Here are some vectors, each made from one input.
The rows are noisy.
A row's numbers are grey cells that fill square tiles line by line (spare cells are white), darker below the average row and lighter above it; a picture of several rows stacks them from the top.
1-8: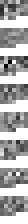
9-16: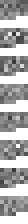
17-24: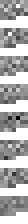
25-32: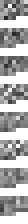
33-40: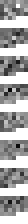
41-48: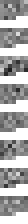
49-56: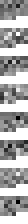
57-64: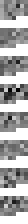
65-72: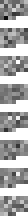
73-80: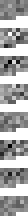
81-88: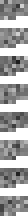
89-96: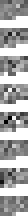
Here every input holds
either a point on each of three 5-point circles and three true/false values, or a fixed value.
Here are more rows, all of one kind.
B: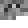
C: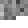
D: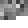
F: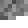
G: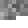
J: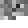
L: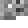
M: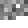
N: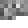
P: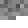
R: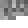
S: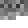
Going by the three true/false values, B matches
F and L.
